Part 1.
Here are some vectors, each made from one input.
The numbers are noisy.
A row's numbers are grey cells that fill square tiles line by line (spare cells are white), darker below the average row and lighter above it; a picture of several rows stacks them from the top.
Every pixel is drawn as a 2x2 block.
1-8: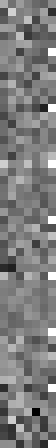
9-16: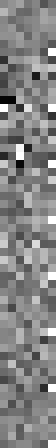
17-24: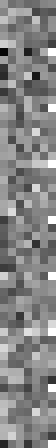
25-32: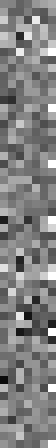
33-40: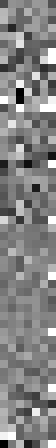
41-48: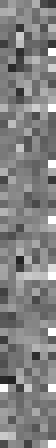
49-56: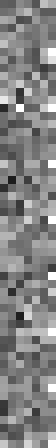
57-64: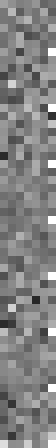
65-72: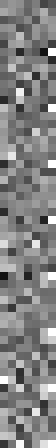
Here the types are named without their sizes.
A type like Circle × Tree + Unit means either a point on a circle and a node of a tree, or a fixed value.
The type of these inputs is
Tree.
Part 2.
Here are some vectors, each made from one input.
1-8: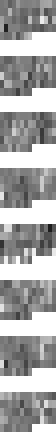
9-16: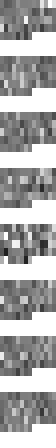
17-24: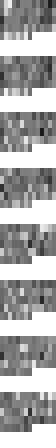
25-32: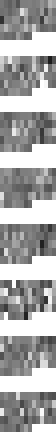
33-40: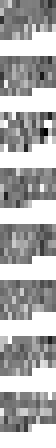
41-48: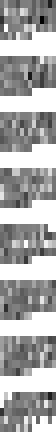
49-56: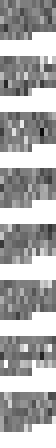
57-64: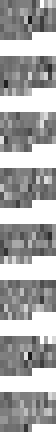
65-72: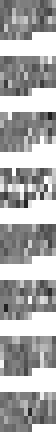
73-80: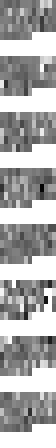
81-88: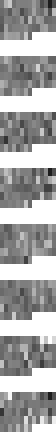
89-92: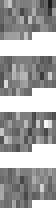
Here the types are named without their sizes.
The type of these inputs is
Bool × Bool × Bool × Bool + Unit.
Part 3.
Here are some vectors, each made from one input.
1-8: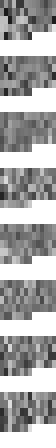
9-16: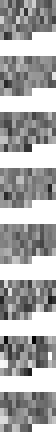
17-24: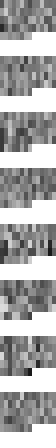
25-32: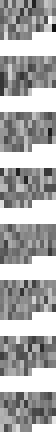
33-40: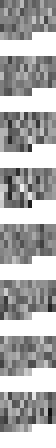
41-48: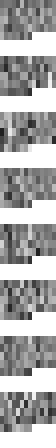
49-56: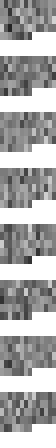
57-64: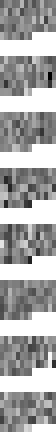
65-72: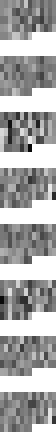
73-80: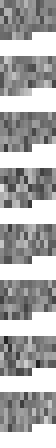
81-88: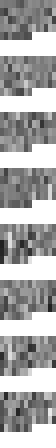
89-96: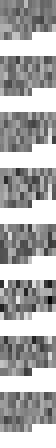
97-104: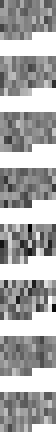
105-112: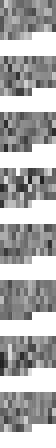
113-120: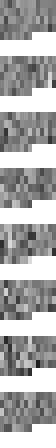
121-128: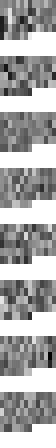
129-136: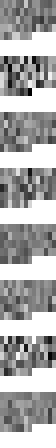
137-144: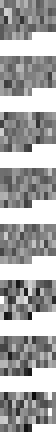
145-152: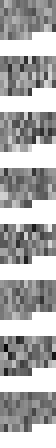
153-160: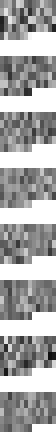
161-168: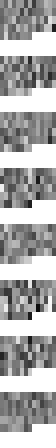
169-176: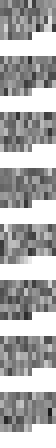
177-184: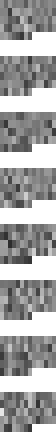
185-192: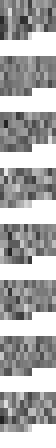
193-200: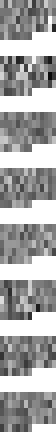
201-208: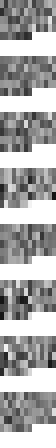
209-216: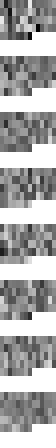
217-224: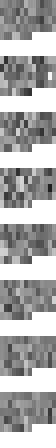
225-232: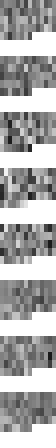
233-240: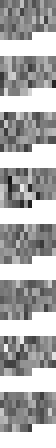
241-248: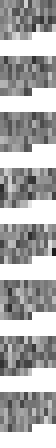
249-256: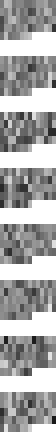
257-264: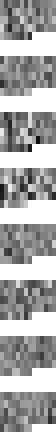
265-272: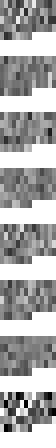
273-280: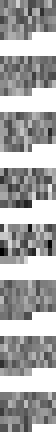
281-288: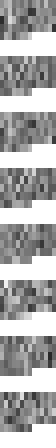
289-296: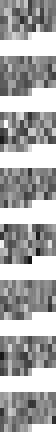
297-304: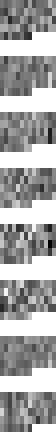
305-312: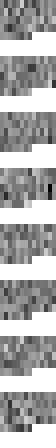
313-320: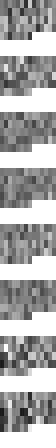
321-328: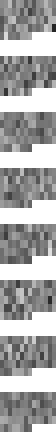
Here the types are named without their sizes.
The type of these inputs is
Circle.
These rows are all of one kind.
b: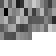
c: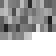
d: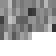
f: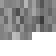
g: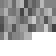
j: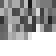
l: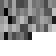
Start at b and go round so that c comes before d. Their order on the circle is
b, l, j, f, c, g, d.
